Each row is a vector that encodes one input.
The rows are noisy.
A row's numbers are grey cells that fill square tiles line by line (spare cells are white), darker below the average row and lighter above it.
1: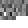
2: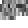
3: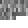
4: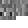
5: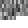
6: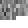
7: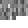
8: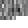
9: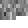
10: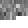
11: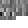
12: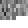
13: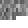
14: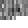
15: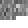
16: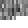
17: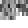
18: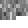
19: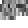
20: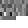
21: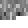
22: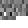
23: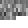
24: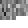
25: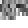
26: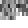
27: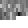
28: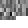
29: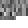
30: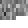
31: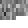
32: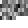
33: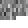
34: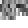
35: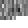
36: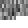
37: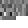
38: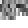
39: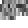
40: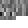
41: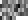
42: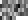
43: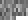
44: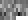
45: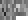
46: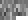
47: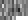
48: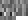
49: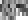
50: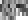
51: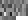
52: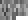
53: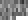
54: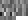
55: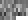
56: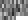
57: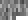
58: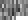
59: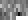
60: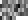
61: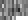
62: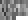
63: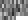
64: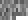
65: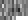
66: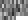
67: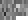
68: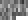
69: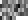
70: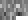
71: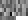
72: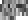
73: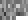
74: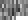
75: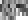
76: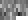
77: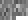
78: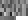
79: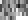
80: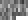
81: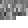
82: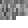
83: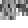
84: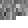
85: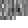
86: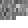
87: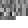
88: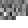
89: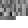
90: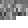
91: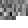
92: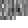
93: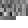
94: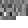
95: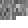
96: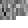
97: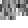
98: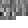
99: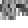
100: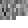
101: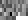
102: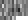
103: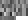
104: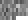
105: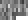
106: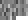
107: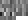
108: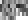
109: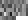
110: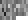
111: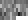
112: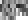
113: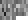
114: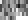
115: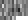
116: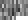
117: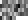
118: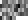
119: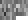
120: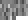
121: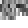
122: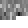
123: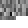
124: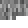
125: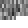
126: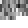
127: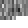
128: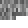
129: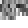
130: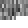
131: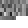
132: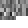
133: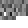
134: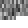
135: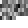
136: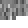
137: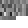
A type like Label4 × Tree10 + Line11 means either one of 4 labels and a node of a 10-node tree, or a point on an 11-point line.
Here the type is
Line4 + List3(Line6).
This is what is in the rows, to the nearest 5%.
About 15% of them hold a point on a 4-point line. The rest are lists of up to three points on a 6-point line: about 5% of all rows are empty, 15% hold one, 20% two and 40% three.
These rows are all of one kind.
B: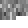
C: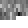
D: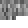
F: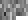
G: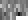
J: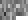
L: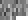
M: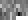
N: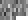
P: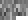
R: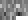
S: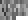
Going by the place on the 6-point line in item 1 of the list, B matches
C, G, M and R.
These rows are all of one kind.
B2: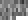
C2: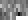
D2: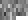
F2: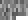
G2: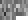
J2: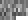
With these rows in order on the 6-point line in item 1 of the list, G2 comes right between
D2 and J2.
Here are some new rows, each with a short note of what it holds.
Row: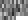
a list of one item
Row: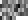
the empty list
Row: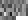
a list of two items
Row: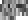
a point on a 4-point line
